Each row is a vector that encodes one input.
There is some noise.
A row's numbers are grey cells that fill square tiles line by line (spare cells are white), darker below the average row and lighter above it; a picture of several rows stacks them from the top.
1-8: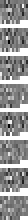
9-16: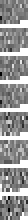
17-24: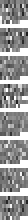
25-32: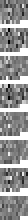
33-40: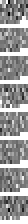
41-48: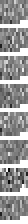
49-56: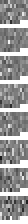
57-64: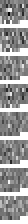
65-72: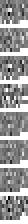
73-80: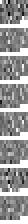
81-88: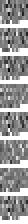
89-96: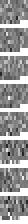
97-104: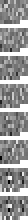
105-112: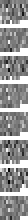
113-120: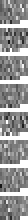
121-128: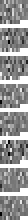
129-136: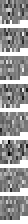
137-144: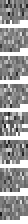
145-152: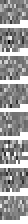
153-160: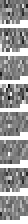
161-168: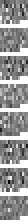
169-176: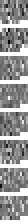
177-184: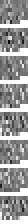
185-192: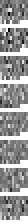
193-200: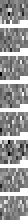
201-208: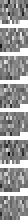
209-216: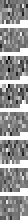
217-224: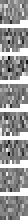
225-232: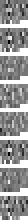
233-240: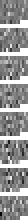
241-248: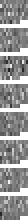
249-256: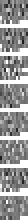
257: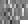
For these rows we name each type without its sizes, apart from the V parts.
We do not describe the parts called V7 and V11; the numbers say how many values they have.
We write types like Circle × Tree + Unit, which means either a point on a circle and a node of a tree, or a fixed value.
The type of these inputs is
Bool × V7 + Label × V11 + Unit.
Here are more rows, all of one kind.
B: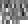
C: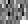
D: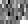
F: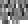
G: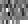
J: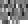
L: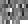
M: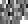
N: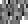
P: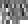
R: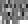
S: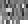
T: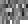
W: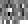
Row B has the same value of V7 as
C, D and P.
